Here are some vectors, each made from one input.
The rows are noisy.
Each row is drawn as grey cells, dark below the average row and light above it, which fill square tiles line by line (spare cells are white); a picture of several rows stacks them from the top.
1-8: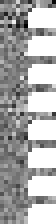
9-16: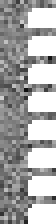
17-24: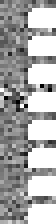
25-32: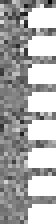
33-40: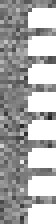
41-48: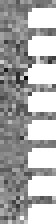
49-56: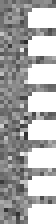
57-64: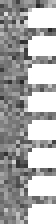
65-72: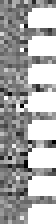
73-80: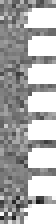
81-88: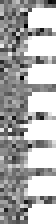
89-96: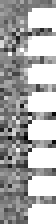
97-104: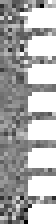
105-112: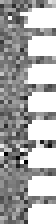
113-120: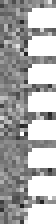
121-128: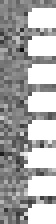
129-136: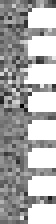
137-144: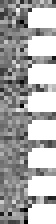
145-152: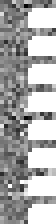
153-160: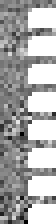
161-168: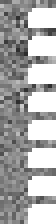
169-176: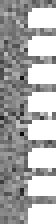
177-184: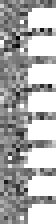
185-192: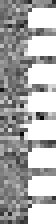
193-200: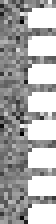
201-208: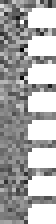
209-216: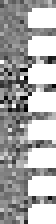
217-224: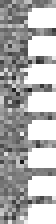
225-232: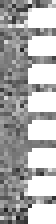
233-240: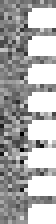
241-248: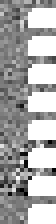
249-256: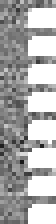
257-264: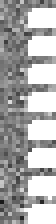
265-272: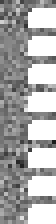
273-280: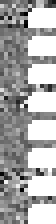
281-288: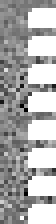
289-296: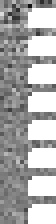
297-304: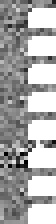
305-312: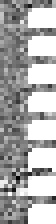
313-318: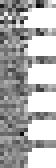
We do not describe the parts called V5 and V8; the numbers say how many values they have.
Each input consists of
either a node of a 13-node tree, or a true/false value and a value of V5, or a value of V8.
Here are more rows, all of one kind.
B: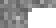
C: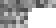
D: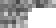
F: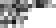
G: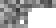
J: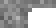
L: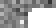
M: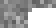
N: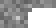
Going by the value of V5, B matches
C and D.
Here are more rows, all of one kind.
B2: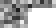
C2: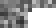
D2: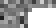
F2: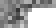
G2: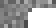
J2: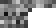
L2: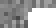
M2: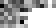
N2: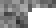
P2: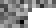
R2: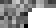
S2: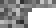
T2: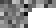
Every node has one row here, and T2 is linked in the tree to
J2.
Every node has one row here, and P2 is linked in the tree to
N2.
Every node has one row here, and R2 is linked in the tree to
B2, J2 and N2.
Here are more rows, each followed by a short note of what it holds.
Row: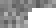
a true/false value and a value of V5
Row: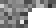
a true/false value and a value of V5
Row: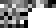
a true/false value and a value of V5
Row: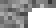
a value of V8
